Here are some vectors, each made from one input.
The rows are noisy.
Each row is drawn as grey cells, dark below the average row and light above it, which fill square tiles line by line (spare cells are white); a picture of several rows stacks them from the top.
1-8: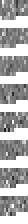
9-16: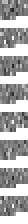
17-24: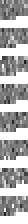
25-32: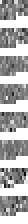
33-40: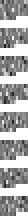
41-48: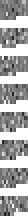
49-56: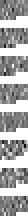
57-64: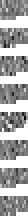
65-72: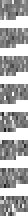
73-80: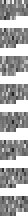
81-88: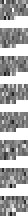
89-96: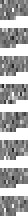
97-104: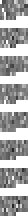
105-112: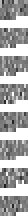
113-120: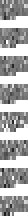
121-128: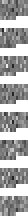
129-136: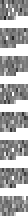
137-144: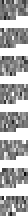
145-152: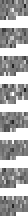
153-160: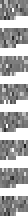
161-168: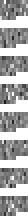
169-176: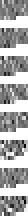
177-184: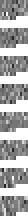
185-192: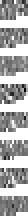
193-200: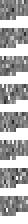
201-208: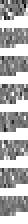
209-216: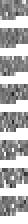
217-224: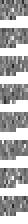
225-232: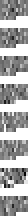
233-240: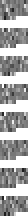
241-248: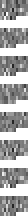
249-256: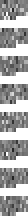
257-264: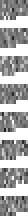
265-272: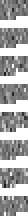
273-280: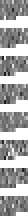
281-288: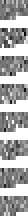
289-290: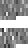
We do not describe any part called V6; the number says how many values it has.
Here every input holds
a list of up to two items, each a true/false value and a value of V6.
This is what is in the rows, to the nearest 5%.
All of them are lists of up to two items, each a true/false value and a value of V6: about 5% are empty, 40% hold one and 60% two.
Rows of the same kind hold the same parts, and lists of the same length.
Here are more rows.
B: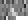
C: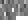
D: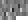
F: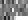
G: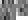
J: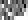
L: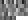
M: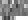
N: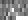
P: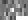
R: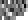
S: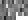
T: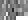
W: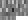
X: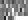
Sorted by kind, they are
B, C, F, G, L, N, P, S, X
D, M, T, W
J, R

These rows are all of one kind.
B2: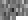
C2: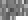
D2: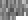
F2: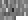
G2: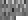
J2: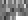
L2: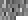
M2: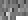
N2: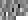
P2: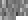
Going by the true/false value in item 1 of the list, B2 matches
C2, D2, G2 and J2.
